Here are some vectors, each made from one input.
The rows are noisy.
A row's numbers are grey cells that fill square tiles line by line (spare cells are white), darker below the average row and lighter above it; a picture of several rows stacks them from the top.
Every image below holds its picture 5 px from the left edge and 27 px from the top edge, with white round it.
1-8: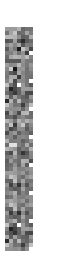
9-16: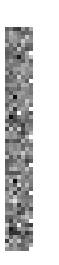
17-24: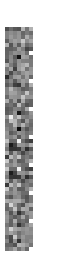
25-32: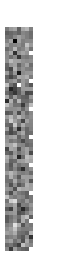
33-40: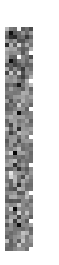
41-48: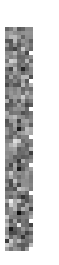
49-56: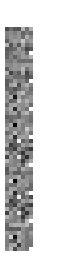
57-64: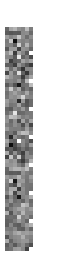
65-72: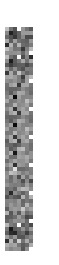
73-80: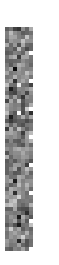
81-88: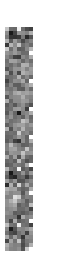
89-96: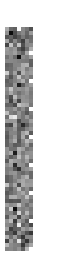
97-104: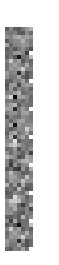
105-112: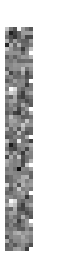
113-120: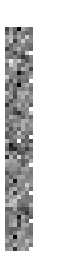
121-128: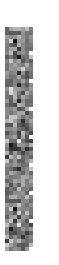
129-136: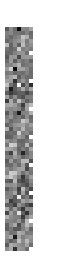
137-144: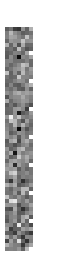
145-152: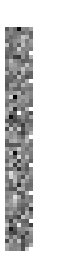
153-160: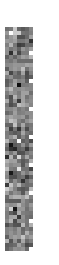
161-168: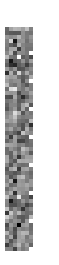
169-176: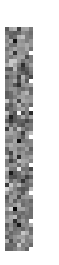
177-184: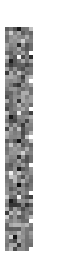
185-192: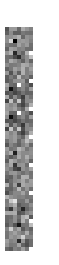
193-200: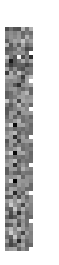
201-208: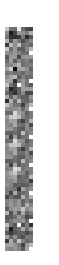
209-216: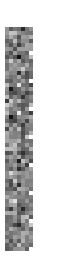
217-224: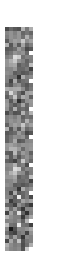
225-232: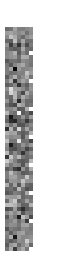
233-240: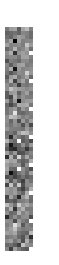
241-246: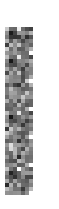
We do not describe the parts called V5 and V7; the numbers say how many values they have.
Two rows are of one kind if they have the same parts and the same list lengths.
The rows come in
3 kinds.
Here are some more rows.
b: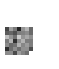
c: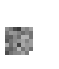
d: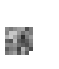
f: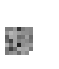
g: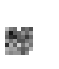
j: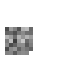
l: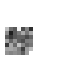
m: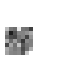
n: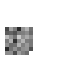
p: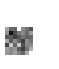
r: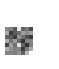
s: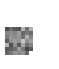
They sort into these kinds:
b, d, j, n, s
c, f
g, l, m, p, r

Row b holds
a value of V5 and a value of V7.
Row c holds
a point on an 8-point circle and a value of V7.
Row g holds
one of 8 labels.
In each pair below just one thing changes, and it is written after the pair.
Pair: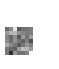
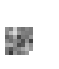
the place on the 8-point circle
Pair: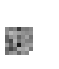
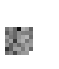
the value of V7
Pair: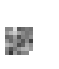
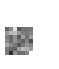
the place on the 8-point circle
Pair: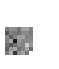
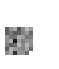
the place on the 8-point circle
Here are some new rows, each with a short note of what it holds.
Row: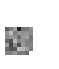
a point on an 8-point circle and a value of V7
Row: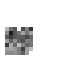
one of 8 labels
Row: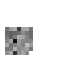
a point on an 8-point circle and a value of V7
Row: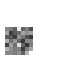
one of 8 labels
